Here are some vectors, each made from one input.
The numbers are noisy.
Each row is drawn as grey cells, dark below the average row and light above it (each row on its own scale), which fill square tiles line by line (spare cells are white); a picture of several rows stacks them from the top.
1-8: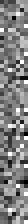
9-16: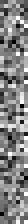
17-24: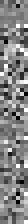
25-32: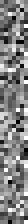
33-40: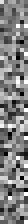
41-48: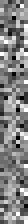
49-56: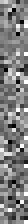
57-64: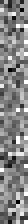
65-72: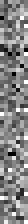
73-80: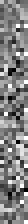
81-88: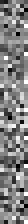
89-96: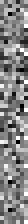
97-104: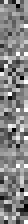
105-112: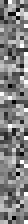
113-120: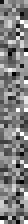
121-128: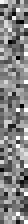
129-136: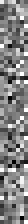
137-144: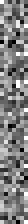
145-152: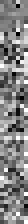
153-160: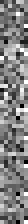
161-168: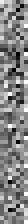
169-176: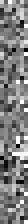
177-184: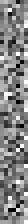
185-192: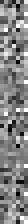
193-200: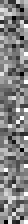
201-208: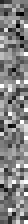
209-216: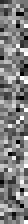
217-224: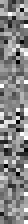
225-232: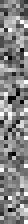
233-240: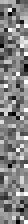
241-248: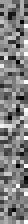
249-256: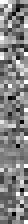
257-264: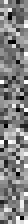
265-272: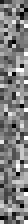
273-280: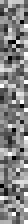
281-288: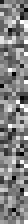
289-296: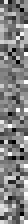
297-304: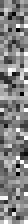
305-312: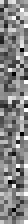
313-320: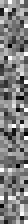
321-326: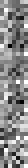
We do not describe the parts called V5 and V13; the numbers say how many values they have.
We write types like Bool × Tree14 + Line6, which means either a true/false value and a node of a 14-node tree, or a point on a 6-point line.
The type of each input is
Bool × V5 + Line6 × (Tree10 + V13).
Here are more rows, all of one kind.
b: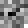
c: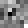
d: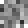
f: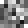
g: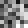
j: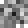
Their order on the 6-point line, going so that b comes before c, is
g, d, j, b, c, f.
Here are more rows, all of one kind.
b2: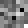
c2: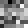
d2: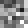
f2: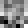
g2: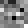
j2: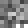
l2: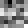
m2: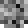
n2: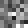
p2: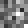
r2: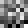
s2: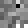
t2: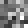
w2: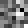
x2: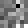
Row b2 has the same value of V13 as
d2, g2, p2 and w2.
